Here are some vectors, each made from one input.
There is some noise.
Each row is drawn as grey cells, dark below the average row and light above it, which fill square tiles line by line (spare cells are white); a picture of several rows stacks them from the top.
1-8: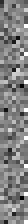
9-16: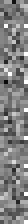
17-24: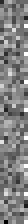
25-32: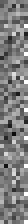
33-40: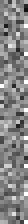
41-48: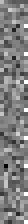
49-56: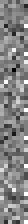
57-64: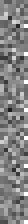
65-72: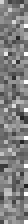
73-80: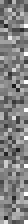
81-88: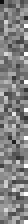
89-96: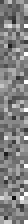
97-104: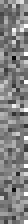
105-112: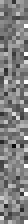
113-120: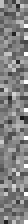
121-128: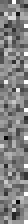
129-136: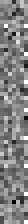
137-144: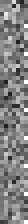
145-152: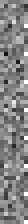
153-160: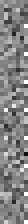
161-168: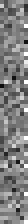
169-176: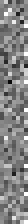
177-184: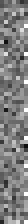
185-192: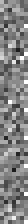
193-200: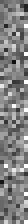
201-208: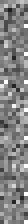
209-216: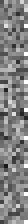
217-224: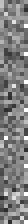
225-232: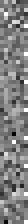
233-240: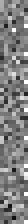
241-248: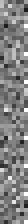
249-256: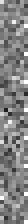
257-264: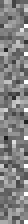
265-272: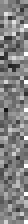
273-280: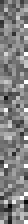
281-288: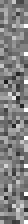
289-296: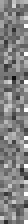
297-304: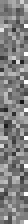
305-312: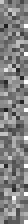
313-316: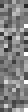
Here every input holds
a point on an 8-point circle, a point on a 6-point line and a true/false value, together with either a point on each of two 8-point circles, or a fixed value.
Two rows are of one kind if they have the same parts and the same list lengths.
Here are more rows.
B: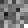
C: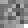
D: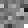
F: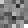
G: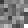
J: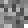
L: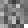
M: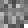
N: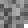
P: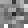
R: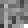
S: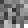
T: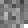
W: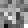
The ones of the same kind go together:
B, G, J, L, M, P, S
C, D, F, N, R, T, W

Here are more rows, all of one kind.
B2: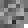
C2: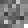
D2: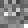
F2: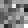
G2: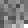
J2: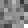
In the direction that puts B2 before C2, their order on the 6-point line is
J2, F2, B2, G2, D2, C2.
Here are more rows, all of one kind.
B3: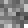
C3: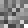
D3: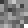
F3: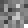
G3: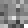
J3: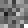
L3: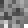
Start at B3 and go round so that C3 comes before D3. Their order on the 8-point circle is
B3, G3, C3, J3, L3, F3, D3.
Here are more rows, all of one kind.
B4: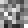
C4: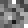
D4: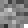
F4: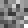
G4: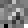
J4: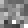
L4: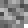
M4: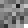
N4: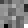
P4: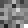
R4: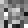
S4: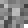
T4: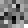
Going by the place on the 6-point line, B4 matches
C4, F4 and L4.
